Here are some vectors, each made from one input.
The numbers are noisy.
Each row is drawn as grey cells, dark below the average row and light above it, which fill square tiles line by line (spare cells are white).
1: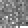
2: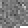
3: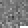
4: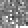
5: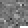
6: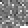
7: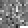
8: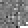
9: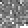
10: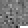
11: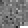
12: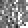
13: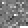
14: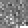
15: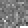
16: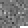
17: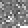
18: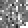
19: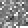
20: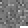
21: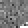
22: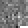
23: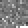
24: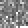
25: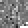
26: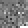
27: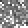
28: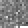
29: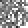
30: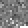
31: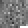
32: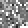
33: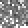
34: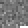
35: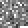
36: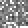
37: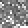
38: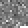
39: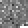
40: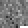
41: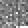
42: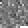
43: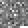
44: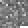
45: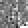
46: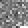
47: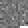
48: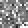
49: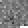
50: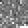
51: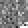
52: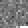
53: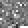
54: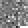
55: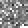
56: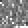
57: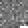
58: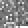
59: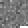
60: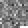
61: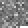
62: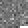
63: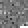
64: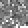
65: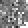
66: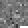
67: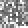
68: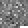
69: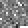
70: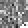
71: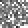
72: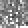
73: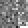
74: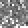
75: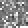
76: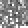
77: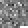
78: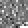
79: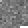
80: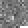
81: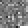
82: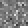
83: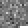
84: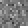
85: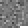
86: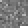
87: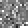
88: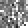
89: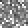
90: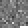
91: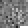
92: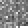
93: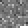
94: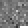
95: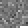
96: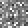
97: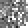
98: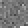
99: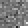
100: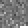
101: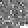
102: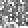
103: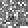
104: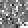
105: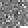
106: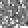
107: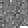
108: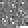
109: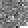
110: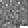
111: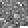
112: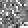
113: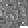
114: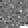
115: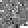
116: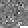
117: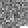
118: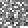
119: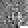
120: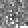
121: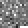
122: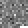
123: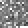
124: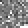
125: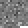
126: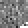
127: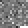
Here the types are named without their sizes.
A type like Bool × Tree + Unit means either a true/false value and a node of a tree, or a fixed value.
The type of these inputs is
(Circle + Label) × Label.
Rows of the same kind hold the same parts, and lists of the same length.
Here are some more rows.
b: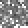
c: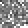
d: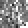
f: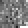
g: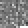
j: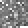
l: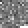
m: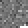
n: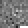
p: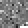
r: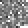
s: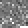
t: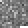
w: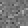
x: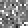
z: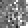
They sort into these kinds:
b, j, p, t, w, x
c, d, f, g, l, m, n, r, s, z

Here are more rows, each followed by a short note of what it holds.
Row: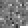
two labels
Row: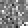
a point on a circle and a label
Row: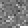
a point on a circle and a label
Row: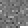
a point on a circle and a label
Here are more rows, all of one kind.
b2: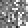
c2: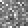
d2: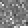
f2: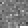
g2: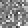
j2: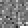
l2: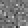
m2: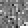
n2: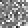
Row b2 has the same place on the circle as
g2, j2 and n2.
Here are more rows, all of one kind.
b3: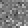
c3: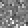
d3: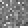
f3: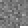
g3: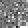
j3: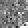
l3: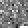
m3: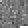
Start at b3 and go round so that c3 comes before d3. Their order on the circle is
b3, c3, j3, g3, l3, d3, m3, f3.
